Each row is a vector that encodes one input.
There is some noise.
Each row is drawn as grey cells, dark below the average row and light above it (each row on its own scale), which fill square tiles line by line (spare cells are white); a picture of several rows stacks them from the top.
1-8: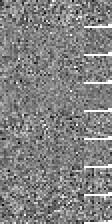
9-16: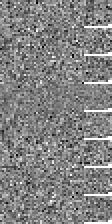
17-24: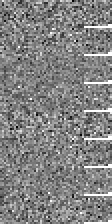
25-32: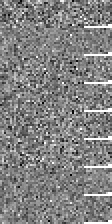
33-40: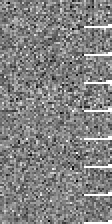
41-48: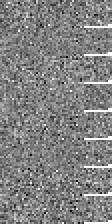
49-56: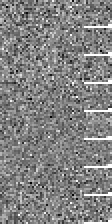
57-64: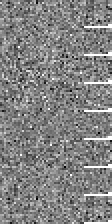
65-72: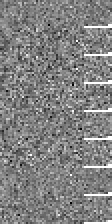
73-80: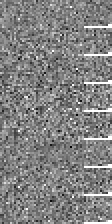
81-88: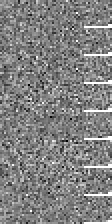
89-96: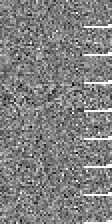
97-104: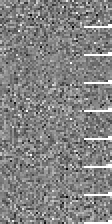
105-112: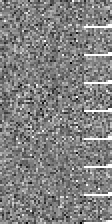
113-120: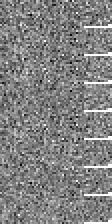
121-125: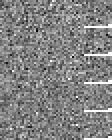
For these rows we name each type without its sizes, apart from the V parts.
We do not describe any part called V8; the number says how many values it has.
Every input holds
a point on a circle, together with either a node of a tree, or a list of values of V8.
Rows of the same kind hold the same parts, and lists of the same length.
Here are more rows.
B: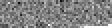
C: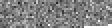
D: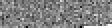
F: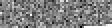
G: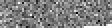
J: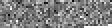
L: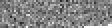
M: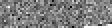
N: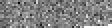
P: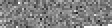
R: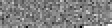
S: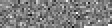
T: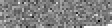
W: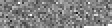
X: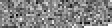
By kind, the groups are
B, C, J, L, N
D, F, G, M, P, R, T, W
S
X

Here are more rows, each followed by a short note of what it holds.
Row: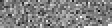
a point on a circle, together with a list of two items
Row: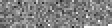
a point on a circle, together with a list of two items
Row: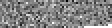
a point on a circle, together with a list of two items
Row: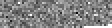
a point on a circle and a node of a tree
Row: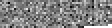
a point on a circle, together with the empty list
